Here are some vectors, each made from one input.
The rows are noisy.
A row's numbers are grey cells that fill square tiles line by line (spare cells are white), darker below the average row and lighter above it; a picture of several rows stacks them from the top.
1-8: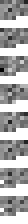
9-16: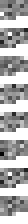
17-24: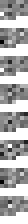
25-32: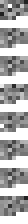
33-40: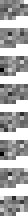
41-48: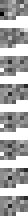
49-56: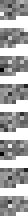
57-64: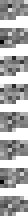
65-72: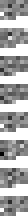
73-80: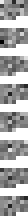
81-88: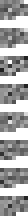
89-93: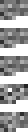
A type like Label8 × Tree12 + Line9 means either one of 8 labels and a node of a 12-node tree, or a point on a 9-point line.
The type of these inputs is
Bool × (Circle8 + Unit).
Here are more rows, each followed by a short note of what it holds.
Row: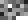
a true/false value
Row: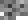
a point on an 8-point circle and a true/false value
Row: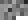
a point on an 8-point circle and a true/false value
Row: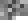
a point on an 8-point circle and a true/false value
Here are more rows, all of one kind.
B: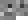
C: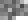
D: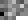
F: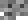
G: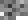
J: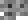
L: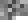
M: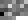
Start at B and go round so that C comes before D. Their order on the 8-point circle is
B, J, F, G, L, C, M, D.
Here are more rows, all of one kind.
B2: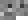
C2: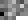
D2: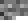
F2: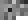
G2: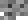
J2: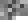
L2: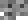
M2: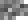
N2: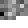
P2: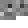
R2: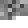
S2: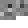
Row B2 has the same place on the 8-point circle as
P2 and S2.
